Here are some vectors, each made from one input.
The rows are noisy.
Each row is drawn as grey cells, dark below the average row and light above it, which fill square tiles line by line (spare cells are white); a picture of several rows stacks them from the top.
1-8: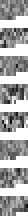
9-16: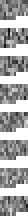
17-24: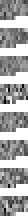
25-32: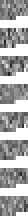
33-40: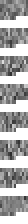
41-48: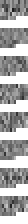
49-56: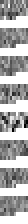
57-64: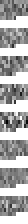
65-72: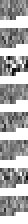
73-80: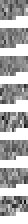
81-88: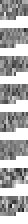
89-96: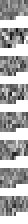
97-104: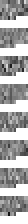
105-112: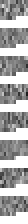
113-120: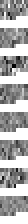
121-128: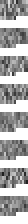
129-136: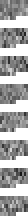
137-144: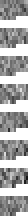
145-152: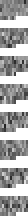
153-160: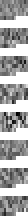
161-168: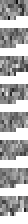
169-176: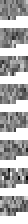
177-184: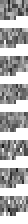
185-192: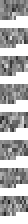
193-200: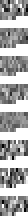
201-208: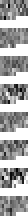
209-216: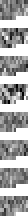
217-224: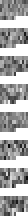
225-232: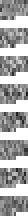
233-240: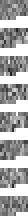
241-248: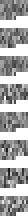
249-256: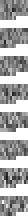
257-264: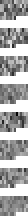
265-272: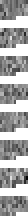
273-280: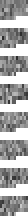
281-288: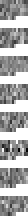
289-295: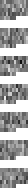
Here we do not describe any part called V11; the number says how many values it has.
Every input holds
either one of 8 labels and a value of V11, or a point on a 5-point line, or a list of up to two points on a 6-point line.
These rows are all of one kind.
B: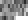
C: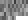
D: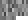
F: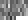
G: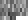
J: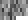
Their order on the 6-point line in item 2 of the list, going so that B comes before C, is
G, J, D, B, C, F.
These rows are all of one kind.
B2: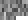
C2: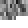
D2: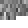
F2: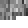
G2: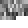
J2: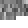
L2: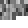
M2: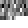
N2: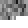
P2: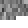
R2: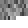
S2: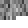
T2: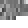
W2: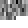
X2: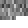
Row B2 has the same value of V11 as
J2, L2, P2 and T2.
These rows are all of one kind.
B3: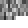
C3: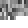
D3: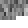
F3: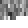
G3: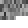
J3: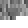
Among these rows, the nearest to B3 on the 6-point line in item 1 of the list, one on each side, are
C3 and J3.
